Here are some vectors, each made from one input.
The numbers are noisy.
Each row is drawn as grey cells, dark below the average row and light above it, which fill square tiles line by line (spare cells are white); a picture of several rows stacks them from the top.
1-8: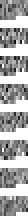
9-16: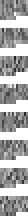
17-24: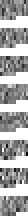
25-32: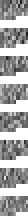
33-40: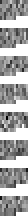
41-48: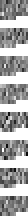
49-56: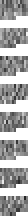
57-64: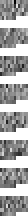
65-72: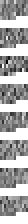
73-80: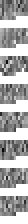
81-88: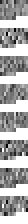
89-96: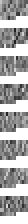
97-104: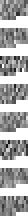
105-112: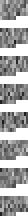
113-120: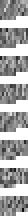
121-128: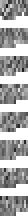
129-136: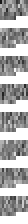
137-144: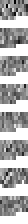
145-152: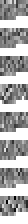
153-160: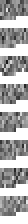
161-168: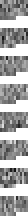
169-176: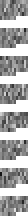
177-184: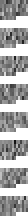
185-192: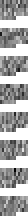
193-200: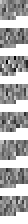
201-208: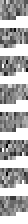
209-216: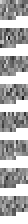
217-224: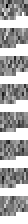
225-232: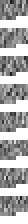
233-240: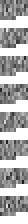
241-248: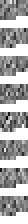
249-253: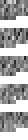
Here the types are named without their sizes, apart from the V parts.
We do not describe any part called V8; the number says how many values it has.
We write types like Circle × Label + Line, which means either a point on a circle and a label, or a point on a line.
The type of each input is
List(Bool × Line) × V8.
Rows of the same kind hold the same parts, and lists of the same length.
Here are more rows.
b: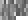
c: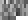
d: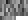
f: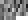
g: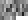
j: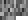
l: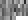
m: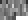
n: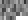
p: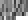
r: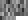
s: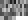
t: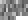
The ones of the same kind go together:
b, c, g, j, l
d, f, m, n, p, r, t
s

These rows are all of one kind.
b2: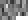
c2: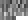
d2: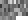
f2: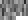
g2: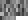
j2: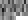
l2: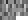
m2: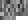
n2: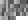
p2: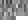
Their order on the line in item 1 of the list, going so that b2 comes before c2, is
b2, c2, n2, d2, m2, g2, j2, f2, l2, p2.
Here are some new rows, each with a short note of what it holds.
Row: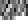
a value of V8, together with the empty list
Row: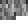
a value of V8, together with a list of two items
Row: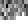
a value of V8, together with the empty list
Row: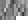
a value of V8, together with a list of one item
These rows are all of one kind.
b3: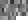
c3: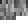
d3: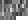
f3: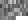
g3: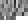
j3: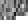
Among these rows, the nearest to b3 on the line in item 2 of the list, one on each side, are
d3 and g3.
